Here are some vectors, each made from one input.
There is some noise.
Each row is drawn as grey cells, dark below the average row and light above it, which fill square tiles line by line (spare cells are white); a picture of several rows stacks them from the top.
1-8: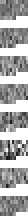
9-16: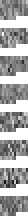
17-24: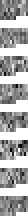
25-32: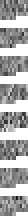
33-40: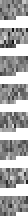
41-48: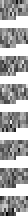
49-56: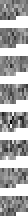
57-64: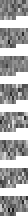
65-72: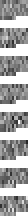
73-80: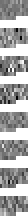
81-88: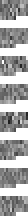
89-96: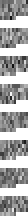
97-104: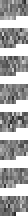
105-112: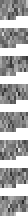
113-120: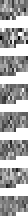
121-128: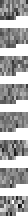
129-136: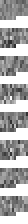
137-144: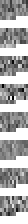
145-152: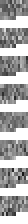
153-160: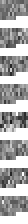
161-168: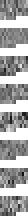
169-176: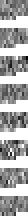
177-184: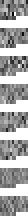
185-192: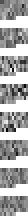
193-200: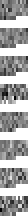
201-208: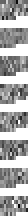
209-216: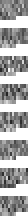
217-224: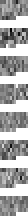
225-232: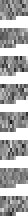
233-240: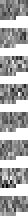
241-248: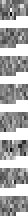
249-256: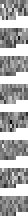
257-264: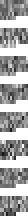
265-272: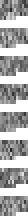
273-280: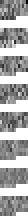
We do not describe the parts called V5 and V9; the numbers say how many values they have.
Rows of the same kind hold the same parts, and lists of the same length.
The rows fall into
3 kinds.
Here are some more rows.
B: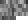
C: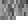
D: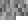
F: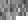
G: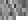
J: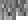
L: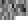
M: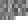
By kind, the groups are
B, D
C, F, G, J, M
L

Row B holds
a true/false value, a value of V5 and a value of V9.
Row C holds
a point on a 6-point line, a true/false value and a value of V9.
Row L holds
one of 4 labels.
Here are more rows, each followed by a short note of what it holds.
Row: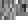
one of 4 labels
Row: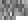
one of 4 labels
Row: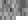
a point on a 6-point line, a true/false value and a value of V9
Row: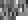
a point on a 6-point line, a true/false value and a value of V9
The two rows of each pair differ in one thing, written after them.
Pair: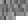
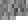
the true/false value
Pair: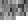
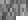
the true/false value
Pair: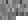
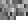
the place on the 6-point line
